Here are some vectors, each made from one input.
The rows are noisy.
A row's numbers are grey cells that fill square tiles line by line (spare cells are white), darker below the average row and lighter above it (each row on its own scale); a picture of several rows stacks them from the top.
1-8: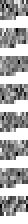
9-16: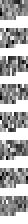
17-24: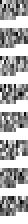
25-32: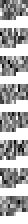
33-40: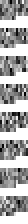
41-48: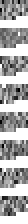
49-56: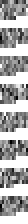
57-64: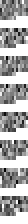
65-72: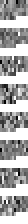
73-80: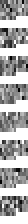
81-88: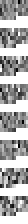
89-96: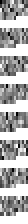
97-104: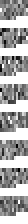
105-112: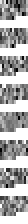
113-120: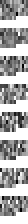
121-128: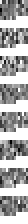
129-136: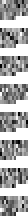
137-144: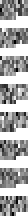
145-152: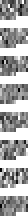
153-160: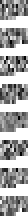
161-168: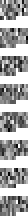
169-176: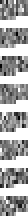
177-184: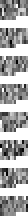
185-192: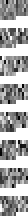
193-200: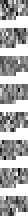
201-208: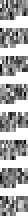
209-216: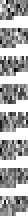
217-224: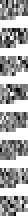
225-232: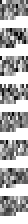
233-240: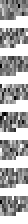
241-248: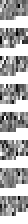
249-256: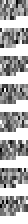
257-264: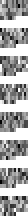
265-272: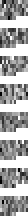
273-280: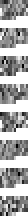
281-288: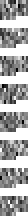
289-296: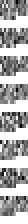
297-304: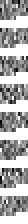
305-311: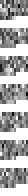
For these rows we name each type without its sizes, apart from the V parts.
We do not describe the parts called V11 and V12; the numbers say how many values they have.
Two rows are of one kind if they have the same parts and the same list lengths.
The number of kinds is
3.
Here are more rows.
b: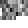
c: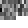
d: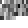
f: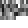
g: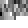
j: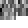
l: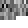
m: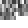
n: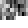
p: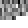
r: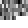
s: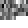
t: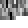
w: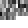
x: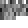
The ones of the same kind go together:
b, d, f, s
c, g, j, m, p, r, w, x
l, n, t

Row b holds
a true/false value and a value of V12.
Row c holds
a value of V11.
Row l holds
a point on a line and a true/false value.
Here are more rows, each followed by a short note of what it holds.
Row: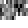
a point on a line and a true/false value
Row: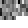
a value of V11
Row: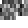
a value of V11
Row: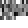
a true/false value and a value of V12
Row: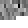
a value of V11
